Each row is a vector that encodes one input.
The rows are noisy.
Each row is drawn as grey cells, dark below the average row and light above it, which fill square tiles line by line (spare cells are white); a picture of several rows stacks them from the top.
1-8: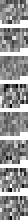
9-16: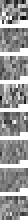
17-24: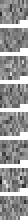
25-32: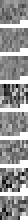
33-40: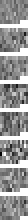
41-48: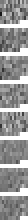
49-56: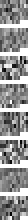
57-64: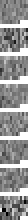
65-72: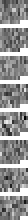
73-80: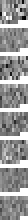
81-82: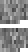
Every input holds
three labels (each one of 8).
